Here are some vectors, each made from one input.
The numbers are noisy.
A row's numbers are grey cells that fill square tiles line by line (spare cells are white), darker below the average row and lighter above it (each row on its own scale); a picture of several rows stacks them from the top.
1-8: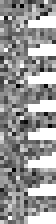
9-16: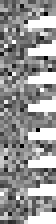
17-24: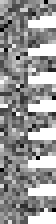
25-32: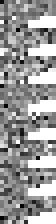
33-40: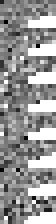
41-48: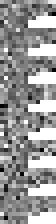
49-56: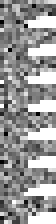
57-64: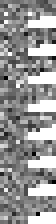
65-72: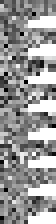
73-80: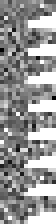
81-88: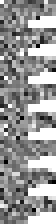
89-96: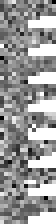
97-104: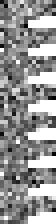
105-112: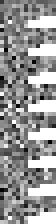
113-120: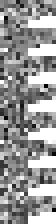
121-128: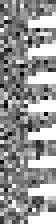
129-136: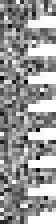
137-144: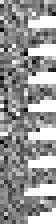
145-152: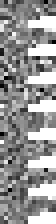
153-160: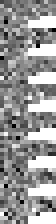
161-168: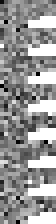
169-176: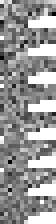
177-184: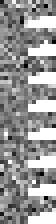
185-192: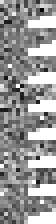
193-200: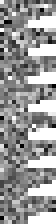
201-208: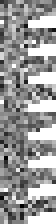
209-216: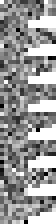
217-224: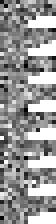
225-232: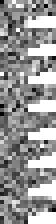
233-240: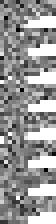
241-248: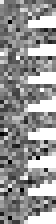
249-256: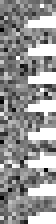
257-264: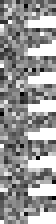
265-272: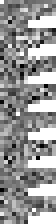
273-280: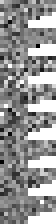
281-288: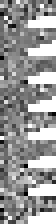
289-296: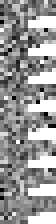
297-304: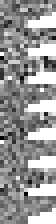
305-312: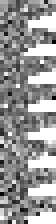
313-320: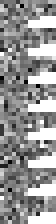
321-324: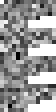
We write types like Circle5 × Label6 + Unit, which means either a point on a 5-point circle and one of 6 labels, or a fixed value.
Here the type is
Label10 × (Label10 + Line14).
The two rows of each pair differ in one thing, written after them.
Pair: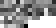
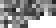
the place on the 14-point line
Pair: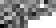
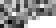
the place on the 14-point line
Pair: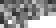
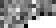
the label
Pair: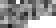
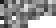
the label
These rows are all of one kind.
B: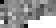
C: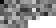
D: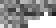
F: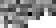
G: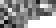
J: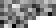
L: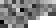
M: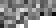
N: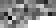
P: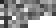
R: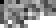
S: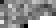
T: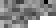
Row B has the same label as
P and S.
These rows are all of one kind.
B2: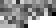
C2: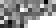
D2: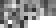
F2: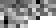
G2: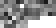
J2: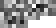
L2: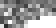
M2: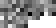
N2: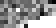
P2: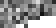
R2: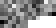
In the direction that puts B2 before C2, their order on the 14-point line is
M2, N2, P2, B2, J2, D2, C2, G2, F2, R2, L2.
